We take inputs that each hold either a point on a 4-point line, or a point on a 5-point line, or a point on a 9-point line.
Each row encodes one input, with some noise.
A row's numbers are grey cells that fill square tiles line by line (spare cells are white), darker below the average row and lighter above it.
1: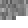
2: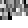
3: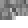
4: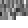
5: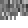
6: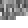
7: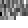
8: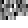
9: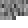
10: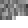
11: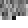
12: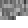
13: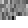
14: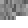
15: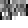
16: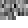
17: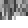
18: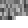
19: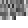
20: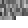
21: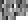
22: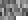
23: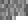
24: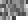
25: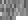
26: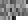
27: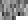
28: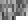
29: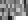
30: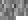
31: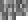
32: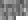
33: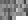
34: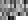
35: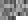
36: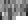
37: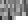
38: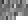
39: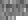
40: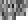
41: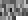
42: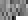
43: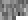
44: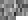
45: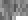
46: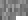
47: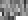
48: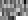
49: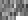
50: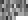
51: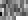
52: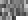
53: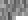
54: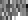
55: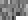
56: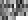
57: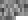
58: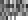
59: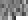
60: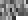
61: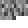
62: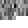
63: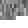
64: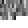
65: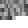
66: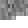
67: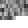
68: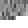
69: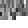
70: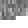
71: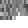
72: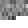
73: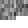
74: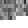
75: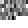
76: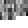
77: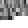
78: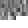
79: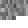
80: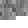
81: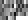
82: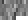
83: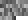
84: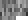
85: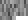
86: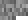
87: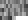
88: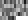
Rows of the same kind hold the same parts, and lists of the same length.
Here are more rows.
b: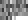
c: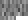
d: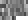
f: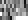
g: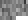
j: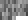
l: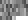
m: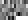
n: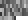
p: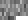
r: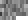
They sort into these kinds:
b, c, f, l
d, m, r
g, j, n, p

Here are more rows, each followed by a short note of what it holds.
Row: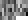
a point on a 9-point line
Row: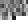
a point on a 4-point line
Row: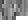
a point on a 9-point line
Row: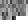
a point on a 5-point line
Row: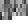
a point on a 5-point line
